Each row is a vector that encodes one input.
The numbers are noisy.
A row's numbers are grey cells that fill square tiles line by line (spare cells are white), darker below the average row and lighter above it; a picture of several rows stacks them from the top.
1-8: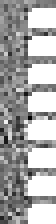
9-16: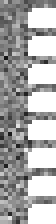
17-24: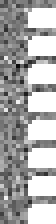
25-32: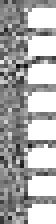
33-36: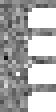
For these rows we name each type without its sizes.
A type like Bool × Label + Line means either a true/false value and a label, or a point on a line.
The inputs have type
Bool × Label.
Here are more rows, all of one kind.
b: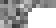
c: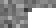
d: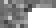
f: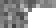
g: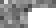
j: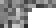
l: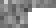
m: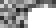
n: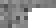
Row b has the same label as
c, d and f.
